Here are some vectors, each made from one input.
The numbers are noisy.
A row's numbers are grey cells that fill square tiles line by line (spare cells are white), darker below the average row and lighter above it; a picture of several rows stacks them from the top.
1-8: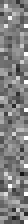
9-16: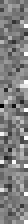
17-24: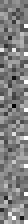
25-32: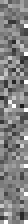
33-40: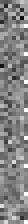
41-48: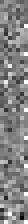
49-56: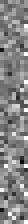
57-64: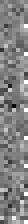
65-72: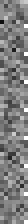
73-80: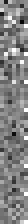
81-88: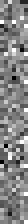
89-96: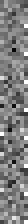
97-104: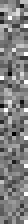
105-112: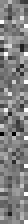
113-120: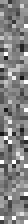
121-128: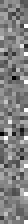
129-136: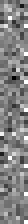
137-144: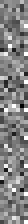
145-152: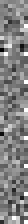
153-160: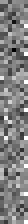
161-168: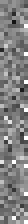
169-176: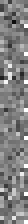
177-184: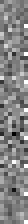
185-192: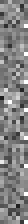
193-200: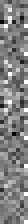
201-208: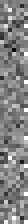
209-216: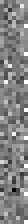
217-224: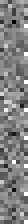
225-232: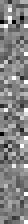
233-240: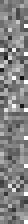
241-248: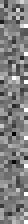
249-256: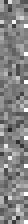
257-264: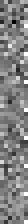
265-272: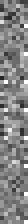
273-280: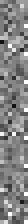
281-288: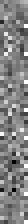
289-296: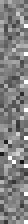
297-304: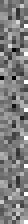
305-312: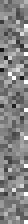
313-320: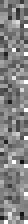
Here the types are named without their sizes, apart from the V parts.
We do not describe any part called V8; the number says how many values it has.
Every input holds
a point on a line, together with either a point on a circle, or a list of values of V8.
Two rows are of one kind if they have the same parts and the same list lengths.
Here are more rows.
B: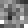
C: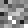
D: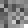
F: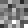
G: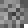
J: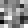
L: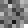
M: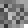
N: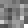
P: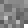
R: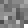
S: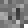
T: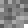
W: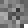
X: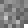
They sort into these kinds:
B, N, T
C, J
D, L, M
F, G, P, R, S, W, X

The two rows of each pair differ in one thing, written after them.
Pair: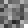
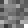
the value of V8 in item 2 of the list
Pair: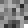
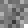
the value of V8 in item 1 of the list
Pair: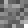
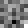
the place on the line
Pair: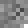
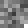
the place on the line
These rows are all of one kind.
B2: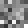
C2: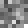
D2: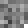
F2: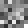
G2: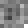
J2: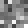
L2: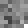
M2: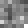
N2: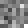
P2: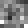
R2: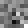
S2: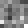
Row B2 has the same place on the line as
C2, F2 and J2.
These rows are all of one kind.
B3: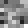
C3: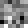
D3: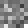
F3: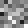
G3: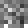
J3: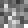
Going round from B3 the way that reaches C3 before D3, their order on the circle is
B3, G3, C3, J3, D3, F3.
